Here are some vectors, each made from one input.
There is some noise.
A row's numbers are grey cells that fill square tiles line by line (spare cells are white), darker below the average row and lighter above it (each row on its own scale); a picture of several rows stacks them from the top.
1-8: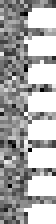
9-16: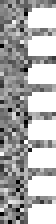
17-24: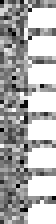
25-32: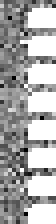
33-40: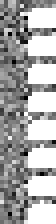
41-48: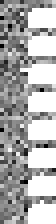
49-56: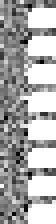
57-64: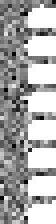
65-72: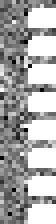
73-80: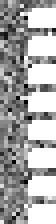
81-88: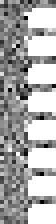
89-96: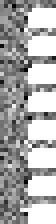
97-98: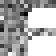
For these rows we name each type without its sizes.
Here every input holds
a label, together with either a label, or three true/false values.
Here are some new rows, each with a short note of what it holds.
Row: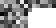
two labels
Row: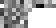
two labels
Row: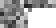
two labels
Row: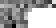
two labels
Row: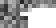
a label and three true/false values
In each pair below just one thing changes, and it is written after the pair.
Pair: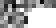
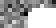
the label
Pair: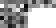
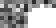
one of the three true/false values
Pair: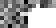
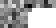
the label
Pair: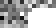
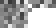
one of the three true/false values
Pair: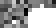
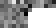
one of the three true/false values
